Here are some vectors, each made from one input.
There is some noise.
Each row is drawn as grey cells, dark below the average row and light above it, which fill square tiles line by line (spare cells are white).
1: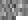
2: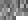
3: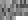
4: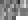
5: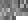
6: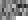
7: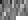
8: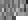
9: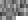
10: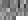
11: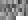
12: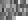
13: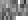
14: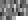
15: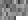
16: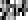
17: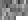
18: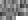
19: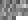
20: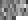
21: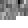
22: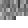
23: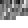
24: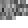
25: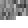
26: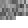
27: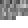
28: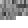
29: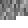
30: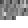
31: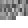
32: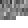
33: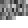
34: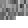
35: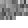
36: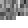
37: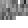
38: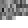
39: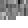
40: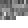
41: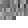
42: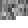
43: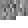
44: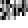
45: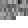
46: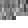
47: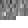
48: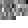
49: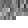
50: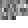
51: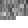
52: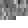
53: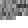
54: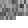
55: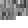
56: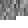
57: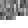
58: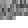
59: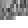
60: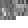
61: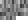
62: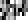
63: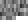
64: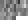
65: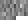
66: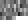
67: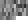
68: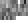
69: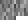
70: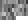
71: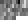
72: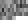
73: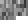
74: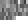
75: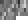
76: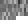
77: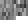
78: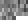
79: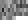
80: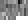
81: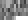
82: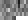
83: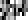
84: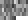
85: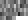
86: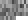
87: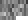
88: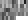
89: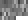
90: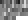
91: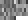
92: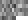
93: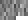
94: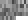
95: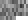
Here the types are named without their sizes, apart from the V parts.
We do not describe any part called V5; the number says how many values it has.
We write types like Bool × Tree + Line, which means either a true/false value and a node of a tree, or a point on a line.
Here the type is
List(Bool × V5).
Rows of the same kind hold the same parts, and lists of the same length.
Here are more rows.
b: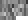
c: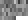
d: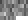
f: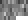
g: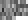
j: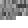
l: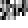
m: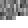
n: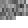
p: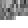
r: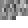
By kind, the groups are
b, c, d, f, r
g, j, m, n, p
l

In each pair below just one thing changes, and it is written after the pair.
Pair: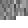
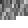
the true/false value in item 2 of the list
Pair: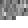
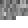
the value of V5 in item 2 of the list
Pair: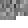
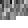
the true/false value in item 1 of the list
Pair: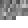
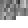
the true/false value in item 1 of the list
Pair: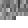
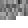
the value of V5 in item 1 of the list
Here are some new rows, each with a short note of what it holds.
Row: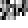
the empty list
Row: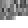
a list of one item
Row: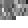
a list of two items
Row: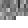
a list of two items
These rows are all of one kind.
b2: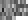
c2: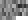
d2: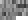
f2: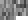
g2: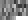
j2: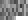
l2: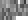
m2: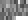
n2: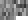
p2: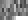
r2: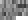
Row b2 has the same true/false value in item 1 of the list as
c2, d2 and r2.
